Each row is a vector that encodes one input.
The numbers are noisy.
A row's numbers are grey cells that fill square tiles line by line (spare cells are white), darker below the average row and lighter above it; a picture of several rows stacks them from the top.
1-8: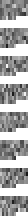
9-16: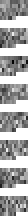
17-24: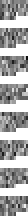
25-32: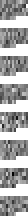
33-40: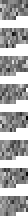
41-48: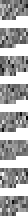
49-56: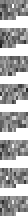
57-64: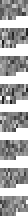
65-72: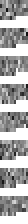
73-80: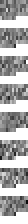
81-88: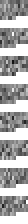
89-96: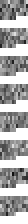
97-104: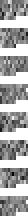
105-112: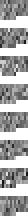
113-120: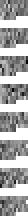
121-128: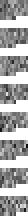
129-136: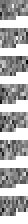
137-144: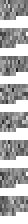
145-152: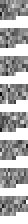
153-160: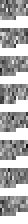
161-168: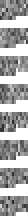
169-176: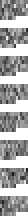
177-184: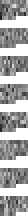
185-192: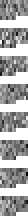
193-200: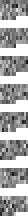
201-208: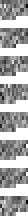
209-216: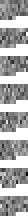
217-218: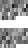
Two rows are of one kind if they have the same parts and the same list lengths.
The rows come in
2 kinds.
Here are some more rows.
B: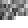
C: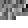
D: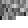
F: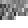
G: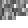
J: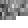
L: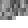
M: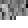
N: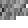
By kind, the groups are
B, D, F, G, J, L, N
C, M

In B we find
a point on a 5-point line and four true/false values.
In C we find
one of 9 labels and four true/false values.
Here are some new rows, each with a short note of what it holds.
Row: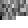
a point on a 5-point line and four true/false values
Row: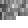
a point on a 5-point line and four true/false values
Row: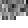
one of 9 labels and four true/false values
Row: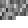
a point on a 5-point line and four true/false values
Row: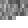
a point on a 5-point line and four true/false values
